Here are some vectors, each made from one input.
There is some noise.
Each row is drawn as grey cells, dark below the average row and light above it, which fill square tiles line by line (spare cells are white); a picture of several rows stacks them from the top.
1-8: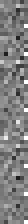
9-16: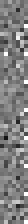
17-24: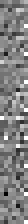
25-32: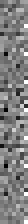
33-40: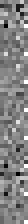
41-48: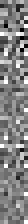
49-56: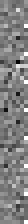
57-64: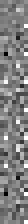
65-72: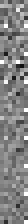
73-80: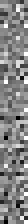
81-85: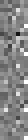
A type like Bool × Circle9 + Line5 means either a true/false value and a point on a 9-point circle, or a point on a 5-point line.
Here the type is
Bool × (Tree8 + Tree9).
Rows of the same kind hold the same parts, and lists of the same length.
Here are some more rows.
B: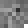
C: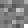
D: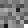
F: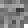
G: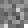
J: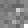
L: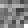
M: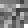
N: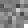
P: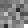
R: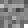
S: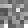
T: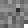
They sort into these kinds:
B, C, D, G, M, T
F, J, L, N, P, R, S

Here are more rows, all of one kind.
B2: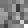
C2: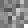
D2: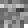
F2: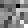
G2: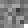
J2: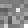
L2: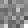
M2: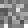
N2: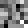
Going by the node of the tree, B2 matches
F2 and N2.
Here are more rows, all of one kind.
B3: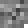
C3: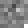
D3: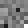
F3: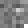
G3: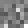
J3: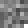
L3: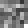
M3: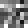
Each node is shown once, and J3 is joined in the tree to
G3.
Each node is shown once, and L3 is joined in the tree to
B3.
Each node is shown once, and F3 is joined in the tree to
G3.
